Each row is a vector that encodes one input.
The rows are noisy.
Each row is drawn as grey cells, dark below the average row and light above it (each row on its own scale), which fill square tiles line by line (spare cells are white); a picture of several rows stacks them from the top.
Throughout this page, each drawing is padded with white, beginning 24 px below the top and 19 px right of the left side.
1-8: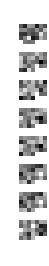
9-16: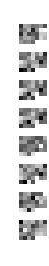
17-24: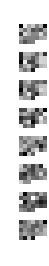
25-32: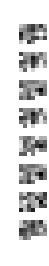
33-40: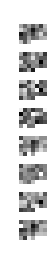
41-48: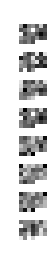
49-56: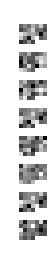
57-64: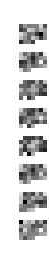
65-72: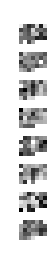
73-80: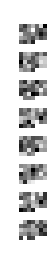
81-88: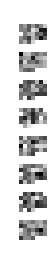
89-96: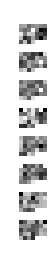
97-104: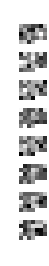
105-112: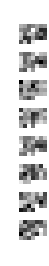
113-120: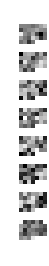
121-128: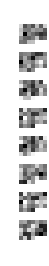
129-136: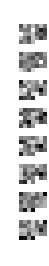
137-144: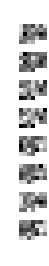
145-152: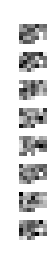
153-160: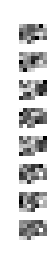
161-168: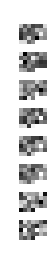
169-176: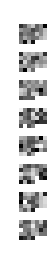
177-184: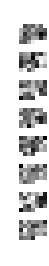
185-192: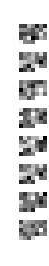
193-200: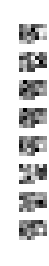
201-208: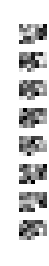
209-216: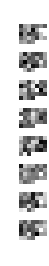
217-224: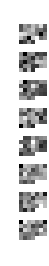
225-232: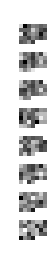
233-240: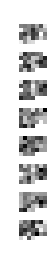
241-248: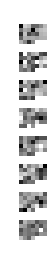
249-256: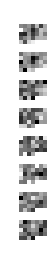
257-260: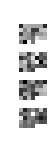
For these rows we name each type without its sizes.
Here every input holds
a node of a tree and a true/false value.
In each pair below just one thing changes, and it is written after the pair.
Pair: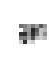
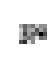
the true/false value
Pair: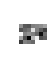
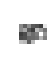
the true/false value
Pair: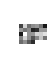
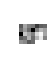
the node of the tree
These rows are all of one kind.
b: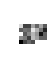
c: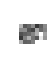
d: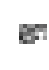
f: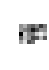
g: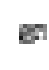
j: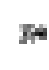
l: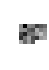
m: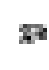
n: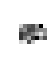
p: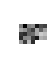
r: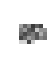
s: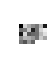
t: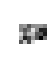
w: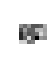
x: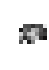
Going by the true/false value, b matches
j, m, t and x.
